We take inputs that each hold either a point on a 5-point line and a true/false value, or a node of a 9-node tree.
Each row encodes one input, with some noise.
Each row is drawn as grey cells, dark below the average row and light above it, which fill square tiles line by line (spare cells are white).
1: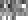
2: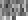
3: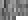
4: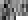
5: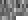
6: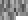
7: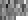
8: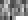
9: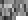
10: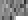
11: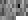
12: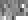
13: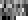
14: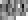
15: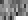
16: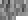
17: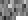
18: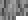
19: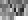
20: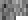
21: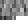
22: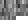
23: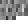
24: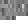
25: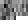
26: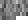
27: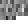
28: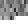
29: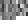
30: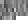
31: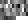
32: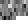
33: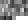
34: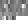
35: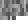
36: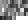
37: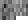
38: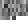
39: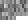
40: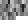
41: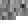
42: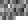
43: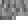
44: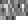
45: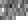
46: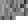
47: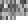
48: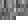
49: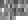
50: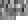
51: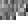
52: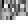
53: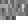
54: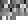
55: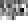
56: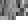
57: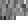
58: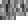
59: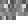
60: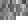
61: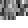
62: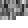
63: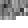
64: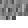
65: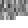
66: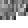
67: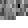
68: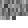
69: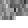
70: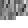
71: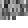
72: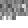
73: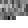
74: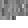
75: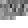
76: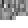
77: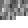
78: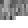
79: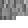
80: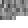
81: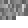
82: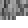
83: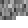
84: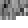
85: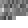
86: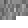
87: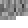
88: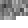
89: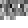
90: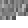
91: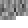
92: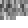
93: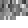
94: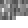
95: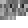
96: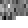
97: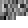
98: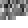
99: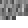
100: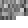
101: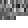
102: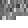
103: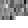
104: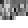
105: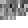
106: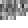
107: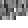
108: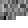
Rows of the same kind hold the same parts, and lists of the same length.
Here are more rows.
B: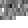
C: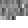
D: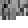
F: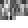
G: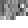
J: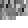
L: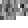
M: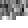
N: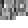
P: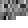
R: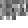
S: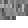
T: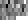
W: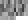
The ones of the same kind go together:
B, F, J, L, N, P, T, W
C, D, G, M, R, S

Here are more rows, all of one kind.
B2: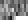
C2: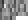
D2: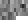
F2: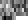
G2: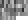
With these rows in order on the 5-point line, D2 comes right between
B2 and F2.
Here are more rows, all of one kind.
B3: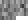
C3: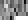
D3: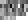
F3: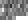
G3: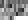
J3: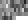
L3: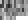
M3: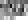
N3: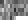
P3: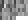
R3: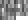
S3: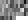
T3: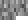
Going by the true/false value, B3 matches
L3, P3, R3 and T3.
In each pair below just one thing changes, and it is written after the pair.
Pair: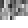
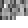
the true/false value
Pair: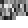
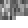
the true/false value
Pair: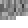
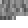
the place on the 5-point line
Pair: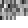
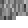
the place on the 5-point line
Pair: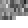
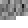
the true/false value
